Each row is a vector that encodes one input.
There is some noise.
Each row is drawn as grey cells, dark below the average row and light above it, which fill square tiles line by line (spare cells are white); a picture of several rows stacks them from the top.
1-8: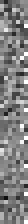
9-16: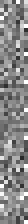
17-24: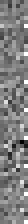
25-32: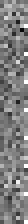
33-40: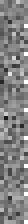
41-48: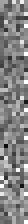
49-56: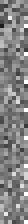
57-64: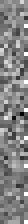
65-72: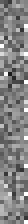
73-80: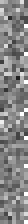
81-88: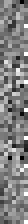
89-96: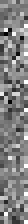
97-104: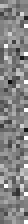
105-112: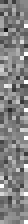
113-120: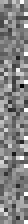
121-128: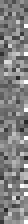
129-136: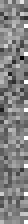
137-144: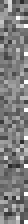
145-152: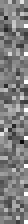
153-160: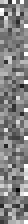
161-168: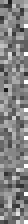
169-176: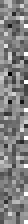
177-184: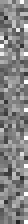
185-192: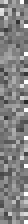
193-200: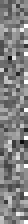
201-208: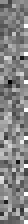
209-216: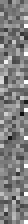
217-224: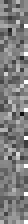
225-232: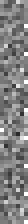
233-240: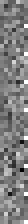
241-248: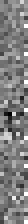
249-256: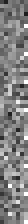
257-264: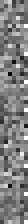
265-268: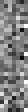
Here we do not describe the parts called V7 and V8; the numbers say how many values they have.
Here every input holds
either a point on a 10-point circle, or a point on a 13-point circle, or a fixed value, or a value of V7 and a value of V8.
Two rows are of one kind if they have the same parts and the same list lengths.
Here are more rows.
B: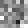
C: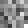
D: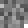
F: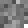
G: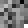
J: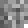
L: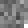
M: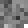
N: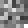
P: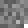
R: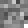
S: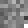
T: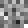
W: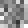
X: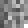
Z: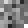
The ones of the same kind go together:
B, W
C, J, R, S, X
D, F, L, M, P
G, N, T, Z

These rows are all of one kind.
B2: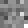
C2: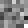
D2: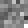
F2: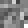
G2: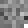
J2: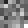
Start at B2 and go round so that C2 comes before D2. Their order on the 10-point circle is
B2, J2, G2, C2, F2, D2.
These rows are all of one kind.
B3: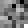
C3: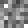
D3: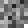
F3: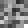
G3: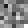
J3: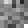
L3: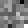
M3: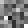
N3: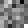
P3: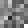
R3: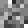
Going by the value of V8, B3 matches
P3 and R3.
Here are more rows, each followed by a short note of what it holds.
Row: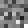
a point on a 13-point circle
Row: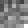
a point on a 13-point circle
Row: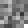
a value of V7 and a value of V8
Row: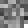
a point on a 10-point circle
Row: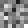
a value of V7 and a value of V8
